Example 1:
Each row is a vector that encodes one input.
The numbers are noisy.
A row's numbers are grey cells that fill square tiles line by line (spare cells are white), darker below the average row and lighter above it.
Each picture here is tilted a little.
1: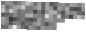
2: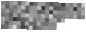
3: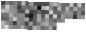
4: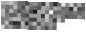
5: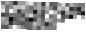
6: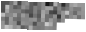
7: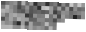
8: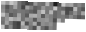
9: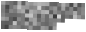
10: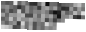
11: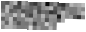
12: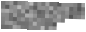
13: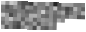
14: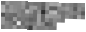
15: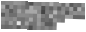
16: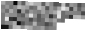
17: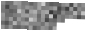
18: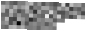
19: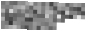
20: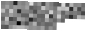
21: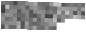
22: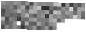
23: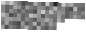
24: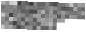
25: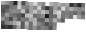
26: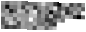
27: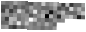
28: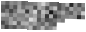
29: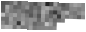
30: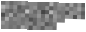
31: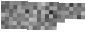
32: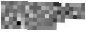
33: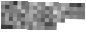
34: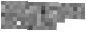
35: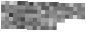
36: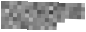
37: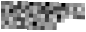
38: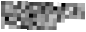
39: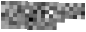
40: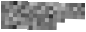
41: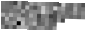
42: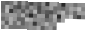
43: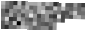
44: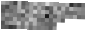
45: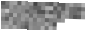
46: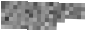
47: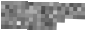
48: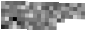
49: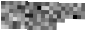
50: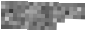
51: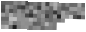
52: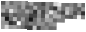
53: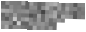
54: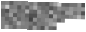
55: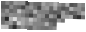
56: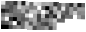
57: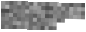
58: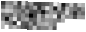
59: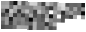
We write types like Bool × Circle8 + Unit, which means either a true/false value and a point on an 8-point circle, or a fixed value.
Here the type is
Bool × Bool × Bool × Bool + Unit.
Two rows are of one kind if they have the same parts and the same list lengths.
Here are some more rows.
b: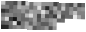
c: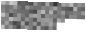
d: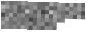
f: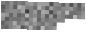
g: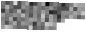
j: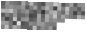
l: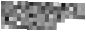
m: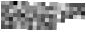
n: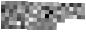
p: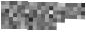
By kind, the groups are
b, d, f, g, j, l, m, n, p
c

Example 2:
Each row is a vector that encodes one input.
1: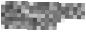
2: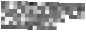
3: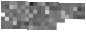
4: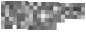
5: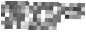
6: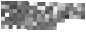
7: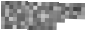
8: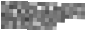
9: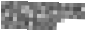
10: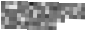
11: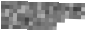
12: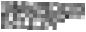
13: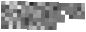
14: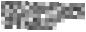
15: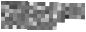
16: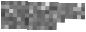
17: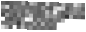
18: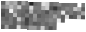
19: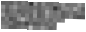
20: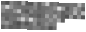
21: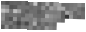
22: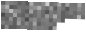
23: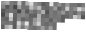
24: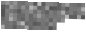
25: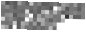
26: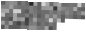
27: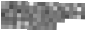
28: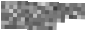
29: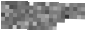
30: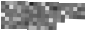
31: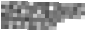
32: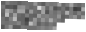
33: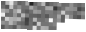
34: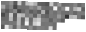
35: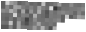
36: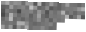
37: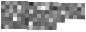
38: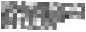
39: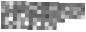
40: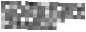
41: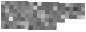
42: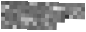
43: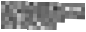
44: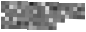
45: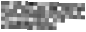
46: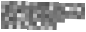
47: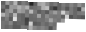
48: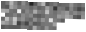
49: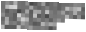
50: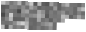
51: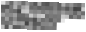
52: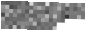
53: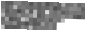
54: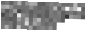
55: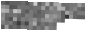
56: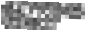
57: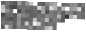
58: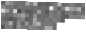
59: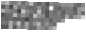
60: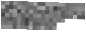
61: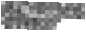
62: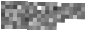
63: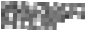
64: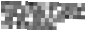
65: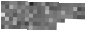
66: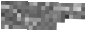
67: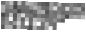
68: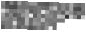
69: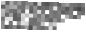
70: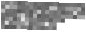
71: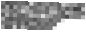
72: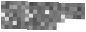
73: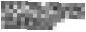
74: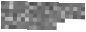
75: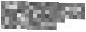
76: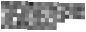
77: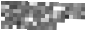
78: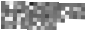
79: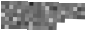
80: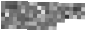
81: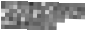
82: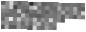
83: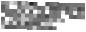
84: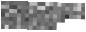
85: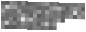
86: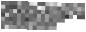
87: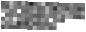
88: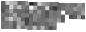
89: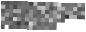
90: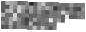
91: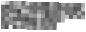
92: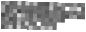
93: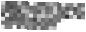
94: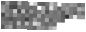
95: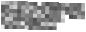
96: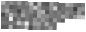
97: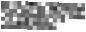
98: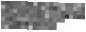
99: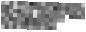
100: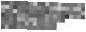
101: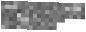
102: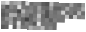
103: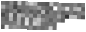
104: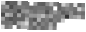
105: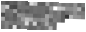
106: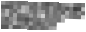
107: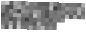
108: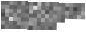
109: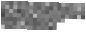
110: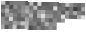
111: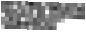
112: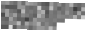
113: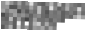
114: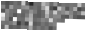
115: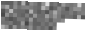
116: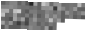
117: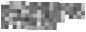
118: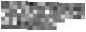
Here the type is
Bool × Bool × Bool × Bool.
